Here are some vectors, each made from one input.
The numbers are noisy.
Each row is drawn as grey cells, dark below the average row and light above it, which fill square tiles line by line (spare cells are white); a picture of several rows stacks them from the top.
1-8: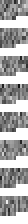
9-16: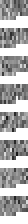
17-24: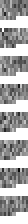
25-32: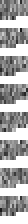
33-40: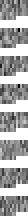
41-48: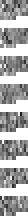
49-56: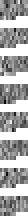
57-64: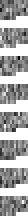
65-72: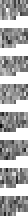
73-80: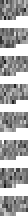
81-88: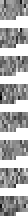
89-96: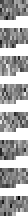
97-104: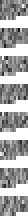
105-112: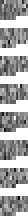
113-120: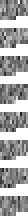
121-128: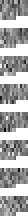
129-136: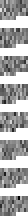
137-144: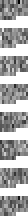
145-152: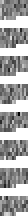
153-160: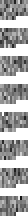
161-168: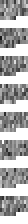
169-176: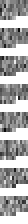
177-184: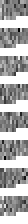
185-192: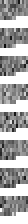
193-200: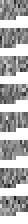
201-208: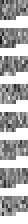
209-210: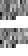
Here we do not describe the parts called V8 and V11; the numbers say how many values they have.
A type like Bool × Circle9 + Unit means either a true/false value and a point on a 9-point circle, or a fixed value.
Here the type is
(Tree9 + V11) × (Tree10 + V8).
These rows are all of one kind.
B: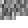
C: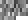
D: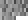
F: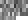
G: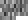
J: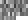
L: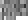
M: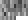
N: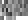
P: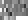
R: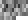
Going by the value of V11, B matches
C, F, G and J.
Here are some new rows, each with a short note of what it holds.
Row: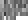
a node of a 10-node tree and a value of V11
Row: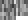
a value of V8 and a value of V11
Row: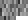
a value of V8 and a value of V11
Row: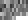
a value of V8 and a value of V11
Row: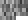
a node of a 10-node tree and a value of V11
